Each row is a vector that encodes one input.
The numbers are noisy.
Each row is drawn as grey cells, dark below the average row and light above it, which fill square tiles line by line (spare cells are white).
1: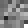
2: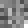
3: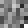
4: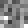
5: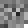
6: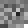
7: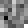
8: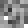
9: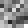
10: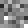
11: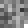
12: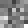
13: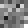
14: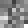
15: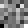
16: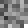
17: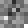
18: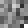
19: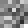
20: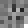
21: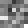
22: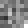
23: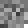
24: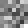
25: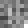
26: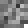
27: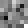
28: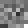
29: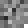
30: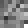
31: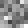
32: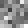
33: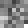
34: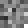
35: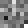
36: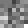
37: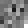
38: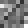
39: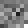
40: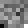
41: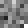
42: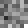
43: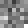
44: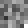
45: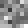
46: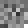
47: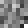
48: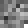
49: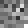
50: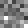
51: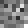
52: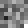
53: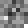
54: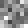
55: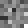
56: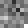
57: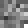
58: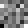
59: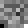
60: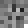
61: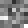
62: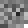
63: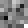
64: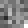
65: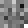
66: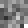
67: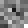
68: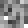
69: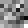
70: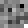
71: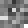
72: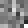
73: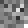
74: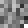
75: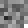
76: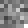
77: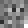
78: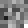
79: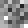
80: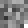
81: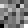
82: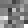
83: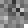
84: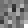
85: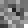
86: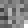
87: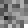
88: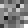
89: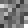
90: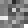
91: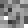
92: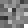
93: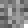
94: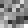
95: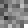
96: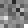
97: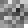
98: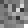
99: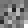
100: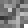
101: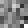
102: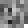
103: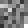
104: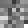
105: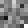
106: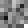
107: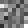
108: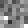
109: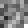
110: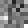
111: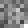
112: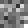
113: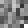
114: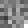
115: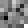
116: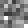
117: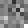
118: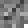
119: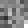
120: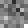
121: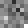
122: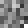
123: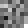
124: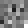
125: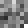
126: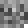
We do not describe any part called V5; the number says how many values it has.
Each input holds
a value of V5, together with either one of 6 labels, or a node of a 10-node tree.
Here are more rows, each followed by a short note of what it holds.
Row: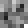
a node of a 10-node tree and a value of V5
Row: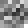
a node of a 10-node tree and a value of V5
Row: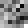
a node of a 10-node tree and a value of V5
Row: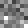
a node of a 10-node tree and a value of V5
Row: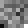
one of 6 labels and a value of V5
